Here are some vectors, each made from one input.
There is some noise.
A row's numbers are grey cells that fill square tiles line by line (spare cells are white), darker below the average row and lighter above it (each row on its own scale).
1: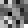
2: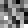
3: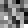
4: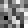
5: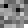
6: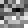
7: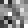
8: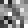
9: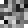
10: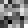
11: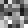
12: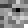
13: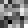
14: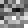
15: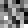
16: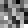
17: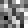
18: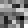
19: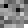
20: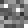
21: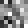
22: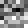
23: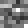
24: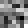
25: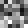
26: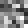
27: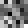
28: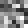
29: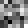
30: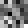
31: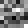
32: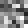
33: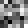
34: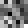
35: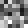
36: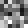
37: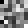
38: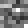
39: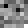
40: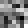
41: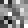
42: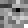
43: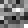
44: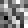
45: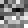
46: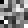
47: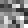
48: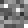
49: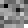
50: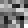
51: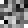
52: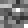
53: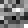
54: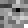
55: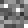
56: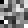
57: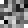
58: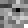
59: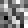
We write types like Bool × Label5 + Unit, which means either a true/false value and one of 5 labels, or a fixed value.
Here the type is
Bool × Bool × Bool × Bool.
